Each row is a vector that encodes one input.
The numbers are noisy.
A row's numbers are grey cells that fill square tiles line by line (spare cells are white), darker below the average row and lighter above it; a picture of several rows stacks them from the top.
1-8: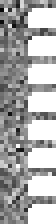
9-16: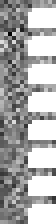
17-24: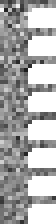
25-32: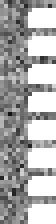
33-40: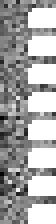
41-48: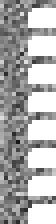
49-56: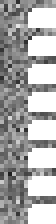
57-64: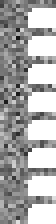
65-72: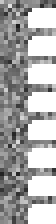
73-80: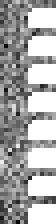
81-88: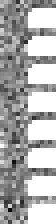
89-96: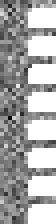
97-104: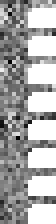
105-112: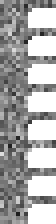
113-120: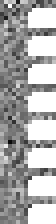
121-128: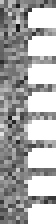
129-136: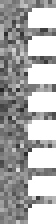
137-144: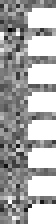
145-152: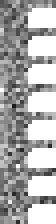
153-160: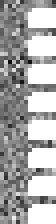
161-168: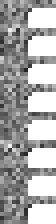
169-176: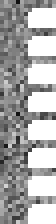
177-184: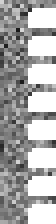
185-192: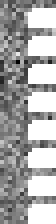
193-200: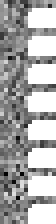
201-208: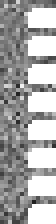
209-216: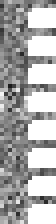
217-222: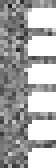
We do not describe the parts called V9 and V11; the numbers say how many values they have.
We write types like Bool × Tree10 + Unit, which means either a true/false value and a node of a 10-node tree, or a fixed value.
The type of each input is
Bool × (Line4 + V9) × V11.
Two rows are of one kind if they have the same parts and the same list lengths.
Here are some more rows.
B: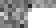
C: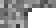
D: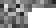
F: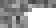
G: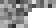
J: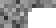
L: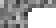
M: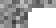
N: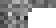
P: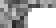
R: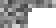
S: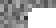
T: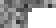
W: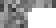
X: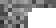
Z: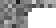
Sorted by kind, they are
B, D, F, N, S, W, X
C, G, J, L, M, P, R, T, Z

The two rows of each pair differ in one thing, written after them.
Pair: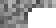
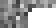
the value of V11
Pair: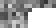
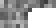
the true/false value
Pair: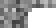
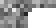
the value of V9
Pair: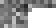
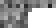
the value of V11
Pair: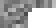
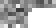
the value of V11
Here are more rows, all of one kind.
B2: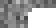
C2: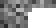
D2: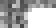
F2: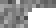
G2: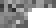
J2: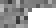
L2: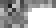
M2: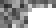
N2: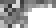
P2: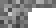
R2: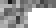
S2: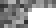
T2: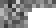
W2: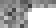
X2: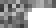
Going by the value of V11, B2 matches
C2, L2, M2 and T2.
